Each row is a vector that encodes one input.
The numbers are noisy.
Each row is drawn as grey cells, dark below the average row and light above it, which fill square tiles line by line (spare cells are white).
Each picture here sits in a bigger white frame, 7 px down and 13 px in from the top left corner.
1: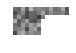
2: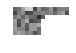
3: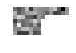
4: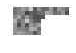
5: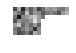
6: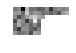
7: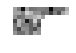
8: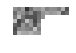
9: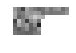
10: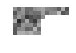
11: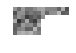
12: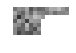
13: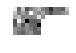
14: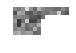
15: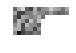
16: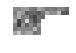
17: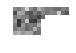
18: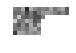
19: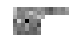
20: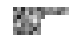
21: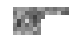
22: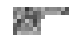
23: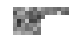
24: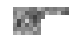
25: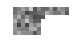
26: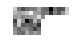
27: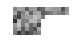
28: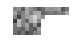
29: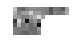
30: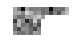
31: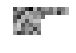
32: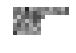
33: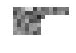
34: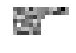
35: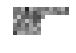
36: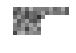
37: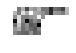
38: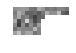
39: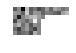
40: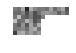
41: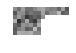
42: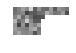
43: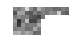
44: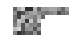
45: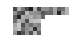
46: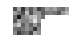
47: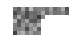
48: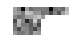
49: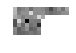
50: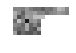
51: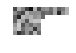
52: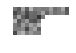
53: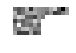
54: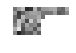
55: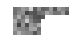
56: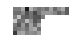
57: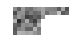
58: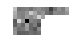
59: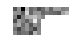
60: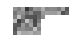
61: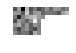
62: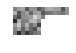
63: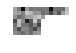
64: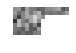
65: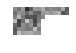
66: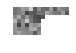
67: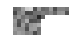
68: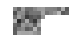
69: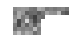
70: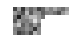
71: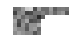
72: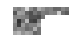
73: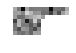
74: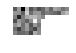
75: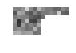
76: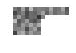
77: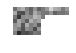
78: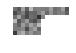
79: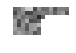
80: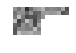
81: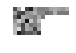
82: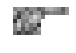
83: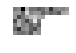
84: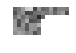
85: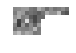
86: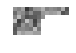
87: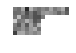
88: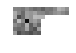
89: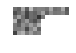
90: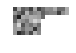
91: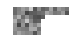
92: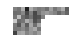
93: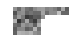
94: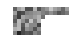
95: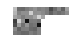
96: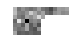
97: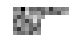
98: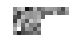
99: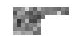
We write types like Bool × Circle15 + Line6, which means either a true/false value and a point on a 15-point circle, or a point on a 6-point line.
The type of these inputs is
Bool × Bool × Bool + List2(Line7).
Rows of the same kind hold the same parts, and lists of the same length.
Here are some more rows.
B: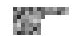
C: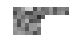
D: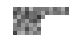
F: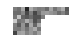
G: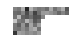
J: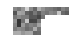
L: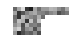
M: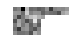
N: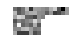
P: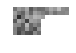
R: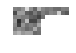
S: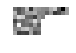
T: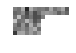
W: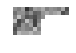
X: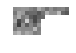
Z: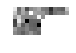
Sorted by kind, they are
B, M
C, D, F, G, J, R, T, W, X
L, P, Z
N, S

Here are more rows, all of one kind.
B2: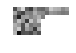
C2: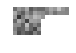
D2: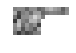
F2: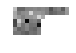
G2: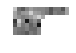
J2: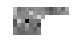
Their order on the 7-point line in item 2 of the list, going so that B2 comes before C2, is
B2, C2, J2, F2, G2, D2.
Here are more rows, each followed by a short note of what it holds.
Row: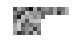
a list of one item
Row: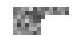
three true/false values
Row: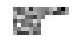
the empty list
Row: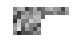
a list of two items
